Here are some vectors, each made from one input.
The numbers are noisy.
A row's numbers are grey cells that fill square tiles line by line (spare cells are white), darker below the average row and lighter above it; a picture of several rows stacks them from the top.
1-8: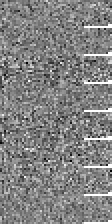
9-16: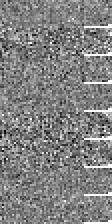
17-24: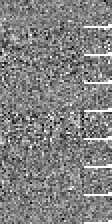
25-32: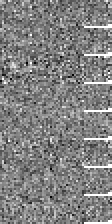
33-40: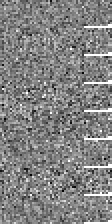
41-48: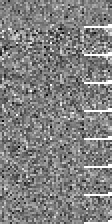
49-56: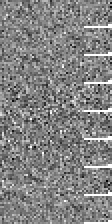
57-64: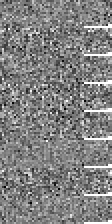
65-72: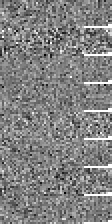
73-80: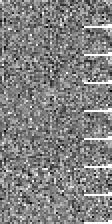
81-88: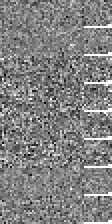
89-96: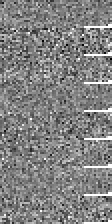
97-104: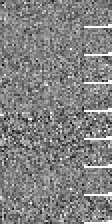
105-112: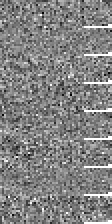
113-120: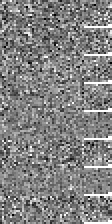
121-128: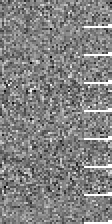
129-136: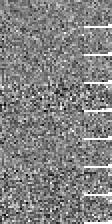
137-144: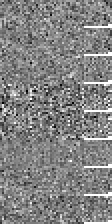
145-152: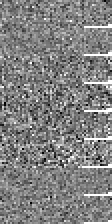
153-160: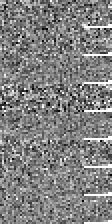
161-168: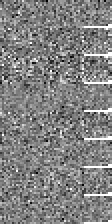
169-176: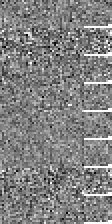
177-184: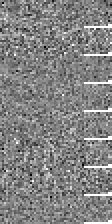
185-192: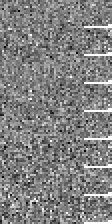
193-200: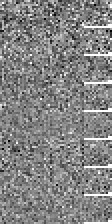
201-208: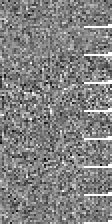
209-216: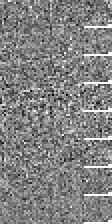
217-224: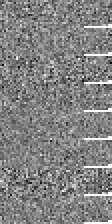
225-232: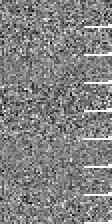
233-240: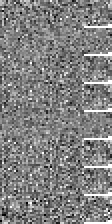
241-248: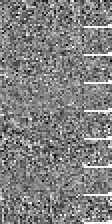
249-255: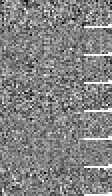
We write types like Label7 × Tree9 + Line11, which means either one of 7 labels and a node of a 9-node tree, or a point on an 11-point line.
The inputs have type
Bool × Circle6 × (Line6 × Line6 + Unit) + Tree8.
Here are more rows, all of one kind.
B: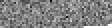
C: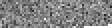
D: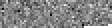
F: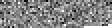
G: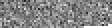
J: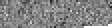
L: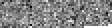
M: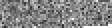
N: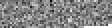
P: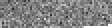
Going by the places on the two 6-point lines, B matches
C and P.
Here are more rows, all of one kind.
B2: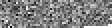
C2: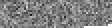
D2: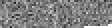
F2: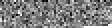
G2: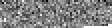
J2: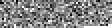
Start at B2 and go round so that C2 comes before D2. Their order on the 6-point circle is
B2, C2, D2, F2, G2, J2.
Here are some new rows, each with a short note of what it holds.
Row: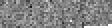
a point on a 6-point circle, a point on each of two 6-point lines and a true/false value
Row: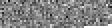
a point on a 6-point circle, a point on each of two 6-point lines and a true/false value
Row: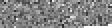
a point on a 6-point circle, a point on each of two 6-point lines and a true/false value
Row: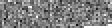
a node of an 8-node tree
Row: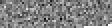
a point on a 6-point circle and a true/false value
